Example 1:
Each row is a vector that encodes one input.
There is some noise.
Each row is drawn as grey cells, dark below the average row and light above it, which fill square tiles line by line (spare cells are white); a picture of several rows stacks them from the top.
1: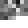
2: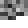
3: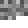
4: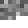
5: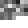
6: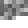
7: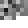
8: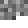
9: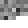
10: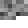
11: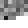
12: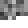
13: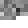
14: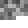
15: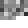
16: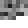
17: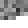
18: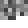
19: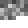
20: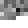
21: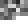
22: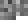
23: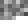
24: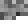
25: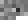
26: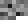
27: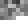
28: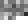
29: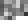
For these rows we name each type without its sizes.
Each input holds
a label.
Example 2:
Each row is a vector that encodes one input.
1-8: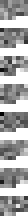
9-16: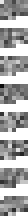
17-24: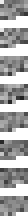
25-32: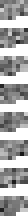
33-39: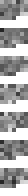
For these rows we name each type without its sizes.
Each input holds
a label.
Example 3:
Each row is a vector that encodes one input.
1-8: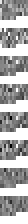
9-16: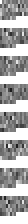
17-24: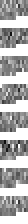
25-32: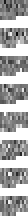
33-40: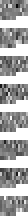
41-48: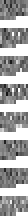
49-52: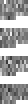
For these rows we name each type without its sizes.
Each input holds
four true/false values.
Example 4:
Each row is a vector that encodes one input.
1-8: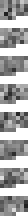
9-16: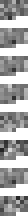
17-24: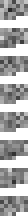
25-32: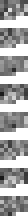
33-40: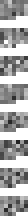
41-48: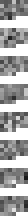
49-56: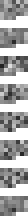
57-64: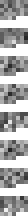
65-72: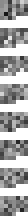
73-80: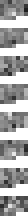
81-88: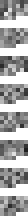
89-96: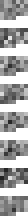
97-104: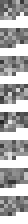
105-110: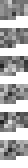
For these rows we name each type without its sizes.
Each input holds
four true/false values.
